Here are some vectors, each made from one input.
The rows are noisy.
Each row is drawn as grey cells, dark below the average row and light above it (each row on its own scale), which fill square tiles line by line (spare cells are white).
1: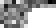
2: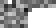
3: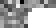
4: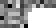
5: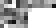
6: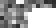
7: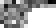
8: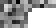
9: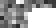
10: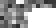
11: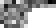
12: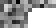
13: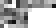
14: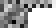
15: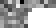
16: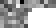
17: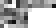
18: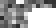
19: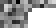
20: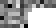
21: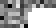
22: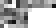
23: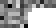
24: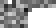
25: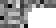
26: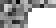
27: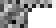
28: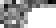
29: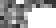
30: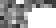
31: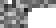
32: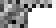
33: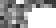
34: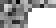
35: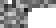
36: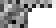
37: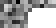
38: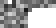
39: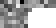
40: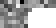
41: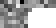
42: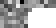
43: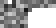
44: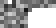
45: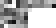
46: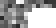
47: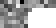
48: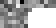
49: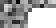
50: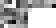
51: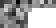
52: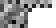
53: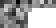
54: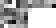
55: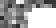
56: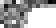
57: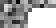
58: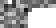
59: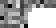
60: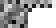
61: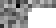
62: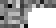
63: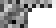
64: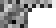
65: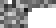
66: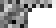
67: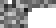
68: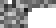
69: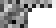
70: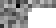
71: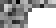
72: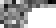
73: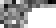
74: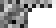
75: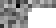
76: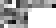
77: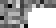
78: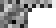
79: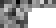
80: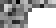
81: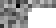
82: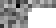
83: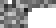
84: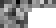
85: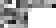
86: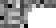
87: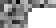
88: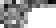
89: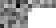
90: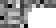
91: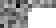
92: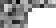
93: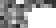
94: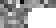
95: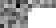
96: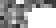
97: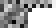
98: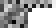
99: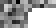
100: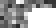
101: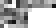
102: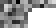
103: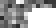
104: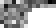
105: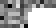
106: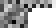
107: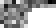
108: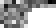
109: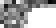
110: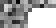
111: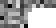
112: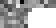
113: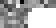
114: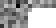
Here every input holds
either a point on a 5-point circle, or a point on a 5-point line.
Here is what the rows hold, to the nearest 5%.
About 55% of them hold a point on a 5-point circle. The rest hold a point on a 5-point line.
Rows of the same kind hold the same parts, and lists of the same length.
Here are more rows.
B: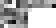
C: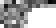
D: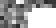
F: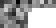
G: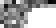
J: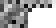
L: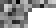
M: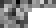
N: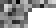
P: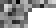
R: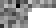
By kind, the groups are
B, F, J, L, M, N, P, R
C, D, G

